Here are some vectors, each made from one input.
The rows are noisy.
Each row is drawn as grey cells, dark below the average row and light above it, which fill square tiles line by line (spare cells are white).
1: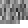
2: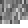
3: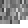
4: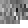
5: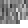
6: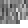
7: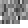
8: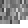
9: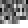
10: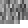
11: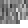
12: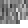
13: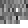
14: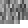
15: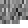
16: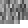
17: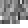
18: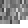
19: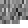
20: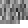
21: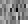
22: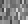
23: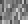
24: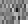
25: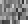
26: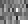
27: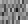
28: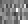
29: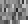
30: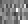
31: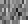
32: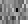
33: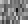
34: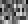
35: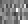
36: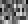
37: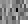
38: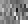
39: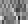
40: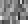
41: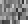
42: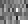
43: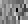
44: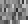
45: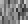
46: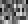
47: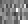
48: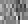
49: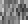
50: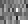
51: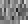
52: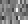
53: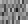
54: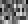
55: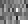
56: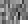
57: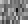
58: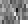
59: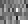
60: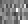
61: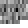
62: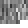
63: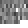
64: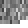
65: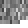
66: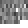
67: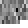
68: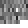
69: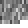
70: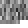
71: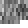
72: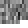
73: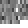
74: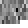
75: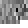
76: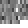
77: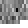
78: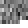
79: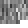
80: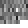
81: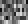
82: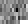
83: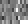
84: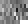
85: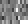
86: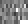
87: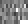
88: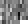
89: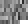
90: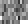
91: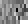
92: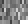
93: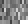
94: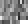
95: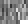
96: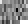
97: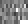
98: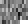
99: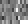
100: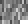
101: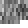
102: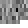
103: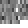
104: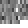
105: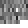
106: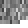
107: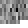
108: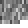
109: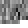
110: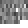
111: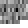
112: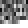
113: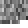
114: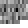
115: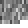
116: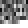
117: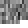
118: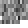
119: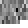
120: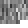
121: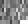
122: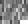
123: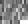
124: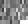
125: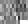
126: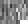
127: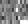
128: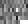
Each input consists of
a list of up to two points on a 6-point circle.
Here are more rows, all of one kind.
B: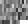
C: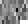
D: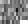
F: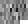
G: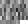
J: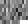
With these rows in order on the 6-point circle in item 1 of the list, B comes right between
D and J.
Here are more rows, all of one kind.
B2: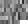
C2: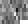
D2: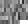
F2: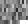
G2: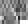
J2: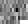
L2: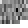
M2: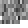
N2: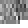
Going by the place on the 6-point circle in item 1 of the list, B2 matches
D2 and F2.
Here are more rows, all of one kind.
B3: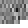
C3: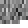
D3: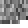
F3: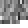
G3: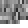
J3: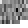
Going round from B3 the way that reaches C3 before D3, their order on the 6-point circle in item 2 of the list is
B3, G3, C3, J3, D3, F3.
